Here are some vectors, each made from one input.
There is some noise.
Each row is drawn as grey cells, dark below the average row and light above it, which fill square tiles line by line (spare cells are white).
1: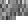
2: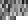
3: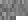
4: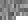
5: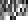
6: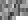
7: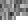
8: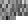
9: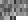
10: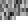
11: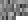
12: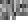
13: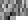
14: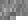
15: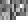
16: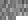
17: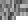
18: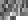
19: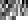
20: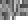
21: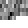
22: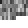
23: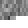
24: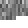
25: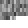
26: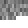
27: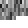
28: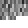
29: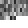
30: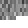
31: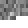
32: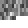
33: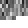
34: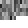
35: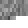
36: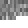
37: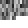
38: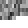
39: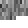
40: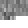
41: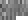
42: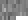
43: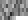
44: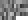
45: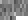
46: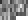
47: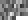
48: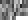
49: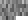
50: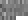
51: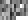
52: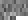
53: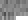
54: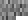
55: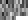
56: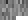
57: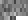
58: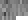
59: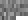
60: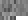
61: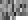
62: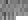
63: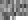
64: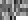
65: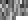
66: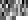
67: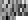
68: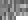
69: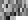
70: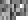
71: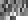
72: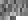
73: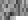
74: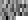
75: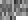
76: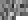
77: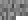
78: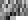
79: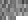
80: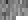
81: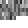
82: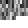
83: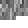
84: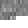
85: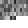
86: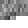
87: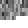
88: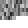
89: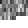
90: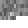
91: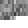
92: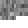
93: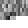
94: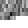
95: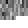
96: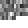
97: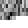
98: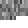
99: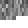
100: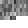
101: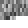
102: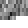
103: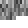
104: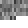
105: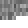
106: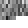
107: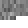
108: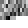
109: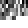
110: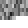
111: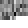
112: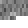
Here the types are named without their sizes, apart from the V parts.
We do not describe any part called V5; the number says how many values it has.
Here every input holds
a list of items, each a point on a line and a value of V5.
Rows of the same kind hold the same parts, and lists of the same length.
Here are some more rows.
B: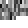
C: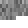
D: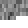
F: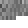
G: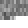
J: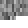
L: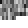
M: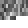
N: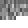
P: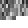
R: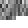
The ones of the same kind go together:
B, C, F, M, R
D, G, J, N, P
L

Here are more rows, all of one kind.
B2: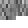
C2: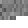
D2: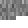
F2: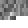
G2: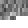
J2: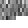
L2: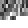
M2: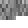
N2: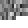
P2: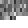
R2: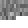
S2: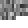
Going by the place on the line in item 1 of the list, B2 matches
G2, L2, M2 and R2.
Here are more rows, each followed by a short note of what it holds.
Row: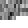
a list of two items
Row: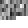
the empty list
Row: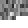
a list of one item
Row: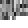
a list of two items
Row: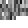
a list of one item
